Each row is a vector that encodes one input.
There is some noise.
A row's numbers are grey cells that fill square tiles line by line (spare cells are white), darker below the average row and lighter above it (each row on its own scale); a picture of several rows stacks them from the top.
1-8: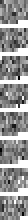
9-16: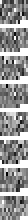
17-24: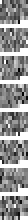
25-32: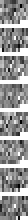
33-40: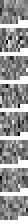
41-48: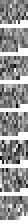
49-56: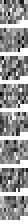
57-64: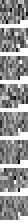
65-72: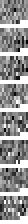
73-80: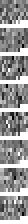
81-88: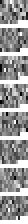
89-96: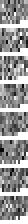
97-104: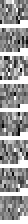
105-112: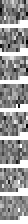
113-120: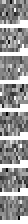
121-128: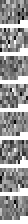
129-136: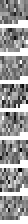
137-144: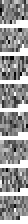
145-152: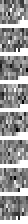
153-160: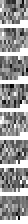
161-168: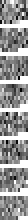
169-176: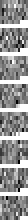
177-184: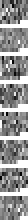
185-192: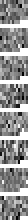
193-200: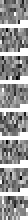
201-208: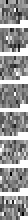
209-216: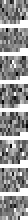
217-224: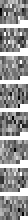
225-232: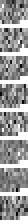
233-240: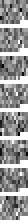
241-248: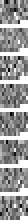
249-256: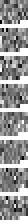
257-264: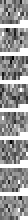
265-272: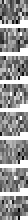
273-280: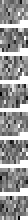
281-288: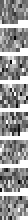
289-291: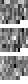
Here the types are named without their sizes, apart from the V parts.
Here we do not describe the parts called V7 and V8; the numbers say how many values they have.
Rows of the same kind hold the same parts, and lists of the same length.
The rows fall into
3 kinds.
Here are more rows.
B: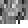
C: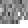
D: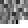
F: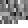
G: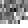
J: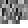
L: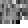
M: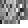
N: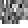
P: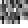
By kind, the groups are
B, J, L, M, P
C, G
D, F, N

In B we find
a node of a tree, a value of V7 and a value of V8.
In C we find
a point on a line and a value of V8.
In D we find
a label, a value of V7 and a value of V8.
